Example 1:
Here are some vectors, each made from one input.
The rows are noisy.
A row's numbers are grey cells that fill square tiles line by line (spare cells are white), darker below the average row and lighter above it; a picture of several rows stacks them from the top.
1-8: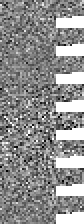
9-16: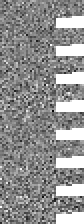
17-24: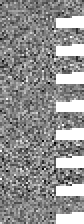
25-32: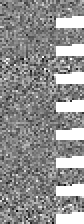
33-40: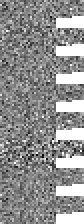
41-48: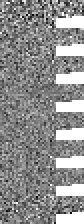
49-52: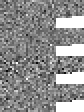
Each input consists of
a point on a 7-point line.
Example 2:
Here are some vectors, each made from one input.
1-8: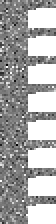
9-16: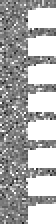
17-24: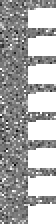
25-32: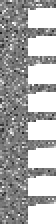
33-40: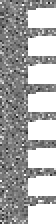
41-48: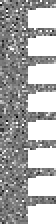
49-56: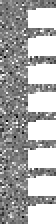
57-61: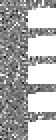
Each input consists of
a point on a 7-point line.
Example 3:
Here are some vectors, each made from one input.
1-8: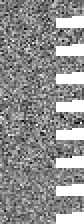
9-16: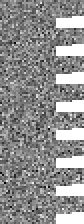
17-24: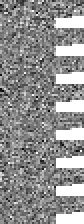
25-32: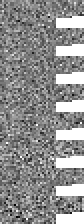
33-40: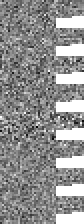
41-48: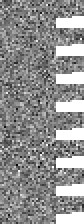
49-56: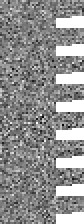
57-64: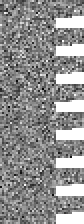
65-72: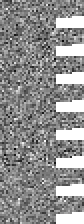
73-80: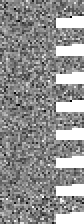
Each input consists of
a point on a 14-point circle.
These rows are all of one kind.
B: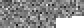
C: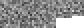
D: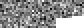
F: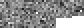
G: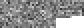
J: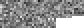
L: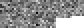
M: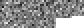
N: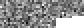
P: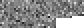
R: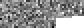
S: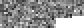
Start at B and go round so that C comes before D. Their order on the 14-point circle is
B, P, N, M, R, F, G, C, J, D, S, L.
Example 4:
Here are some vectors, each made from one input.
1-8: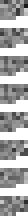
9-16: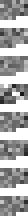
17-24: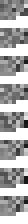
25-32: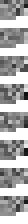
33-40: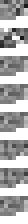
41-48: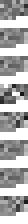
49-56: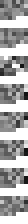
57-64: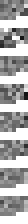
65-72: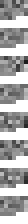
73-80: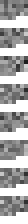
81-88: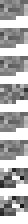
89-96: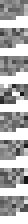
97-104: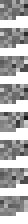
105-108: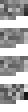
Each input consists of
either a fixed value, or three true/false values.
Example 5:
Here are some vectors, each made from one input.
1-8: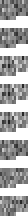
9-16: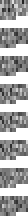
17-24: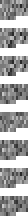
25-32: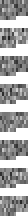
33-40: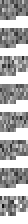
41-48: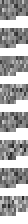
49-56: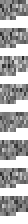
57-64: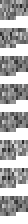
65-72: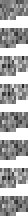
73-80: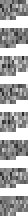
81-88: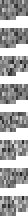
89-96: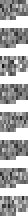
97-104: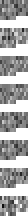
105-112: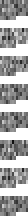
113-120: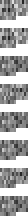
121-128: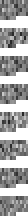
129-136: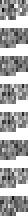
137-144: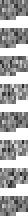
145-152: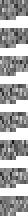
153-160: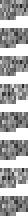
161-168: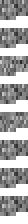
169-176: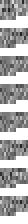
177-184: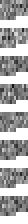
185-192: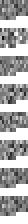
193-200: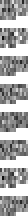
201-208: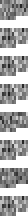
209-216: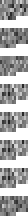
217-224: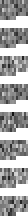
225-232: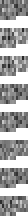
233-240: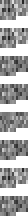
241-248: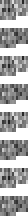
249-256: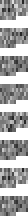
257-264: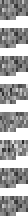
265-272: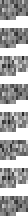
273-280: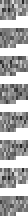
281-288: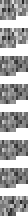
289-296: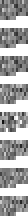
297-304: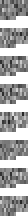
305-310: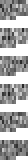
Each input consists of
three true/false values.
